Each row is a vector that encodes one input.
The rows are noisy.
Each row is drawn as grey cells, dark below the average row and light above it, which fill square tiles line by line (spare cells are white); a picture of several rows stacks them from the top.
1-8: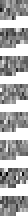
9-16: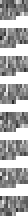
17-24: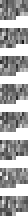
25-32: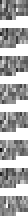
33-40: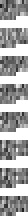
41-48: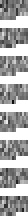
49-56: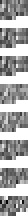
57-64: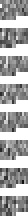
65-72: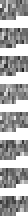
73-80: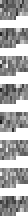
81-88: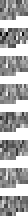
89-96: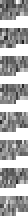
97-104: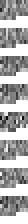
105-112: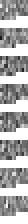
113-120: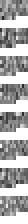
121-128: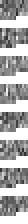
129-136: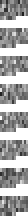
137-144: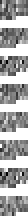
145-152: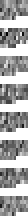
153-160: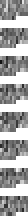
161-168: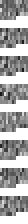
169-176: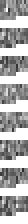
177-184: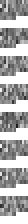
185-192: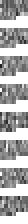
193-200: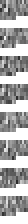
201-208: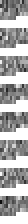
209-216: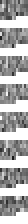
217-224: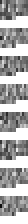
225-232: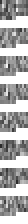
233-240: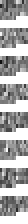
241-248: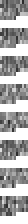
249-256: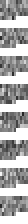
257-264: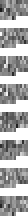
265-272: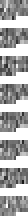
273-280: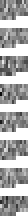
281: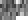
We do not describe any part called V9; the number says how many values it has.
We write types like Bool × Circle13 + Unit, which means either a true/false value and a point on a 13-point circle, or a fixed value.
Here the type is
Circle11 × Label6 × V9 + List2(Line6).
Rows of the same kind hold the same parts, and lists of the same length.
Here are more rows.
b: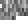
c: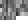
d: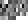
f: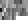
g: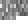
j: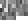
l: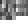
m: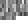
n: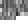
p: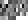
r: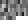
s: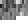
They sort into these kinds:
b, f, g, j, m
c, n, s
d, p
l, r

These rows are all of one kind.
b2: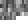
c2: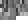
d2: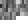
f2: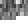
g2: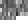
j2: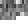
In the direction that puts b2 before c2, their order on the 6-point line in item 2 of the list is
d2, b2, c2, j2, g2, f2.
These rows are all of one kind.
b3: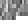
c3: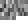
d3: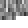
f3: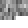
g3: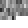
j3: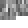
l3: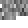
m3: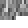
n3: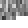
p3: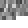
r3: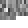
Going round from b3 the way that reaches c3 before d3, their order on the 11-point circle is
b3, l3, j3, n3, g3, p3, c3, d3, r3, f3, m3.
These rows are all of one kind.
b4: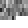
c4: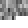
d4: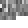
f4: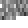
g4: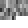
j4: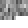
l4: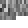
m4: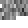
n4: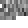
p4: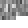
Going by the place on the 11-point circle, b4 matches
g4 and l4.
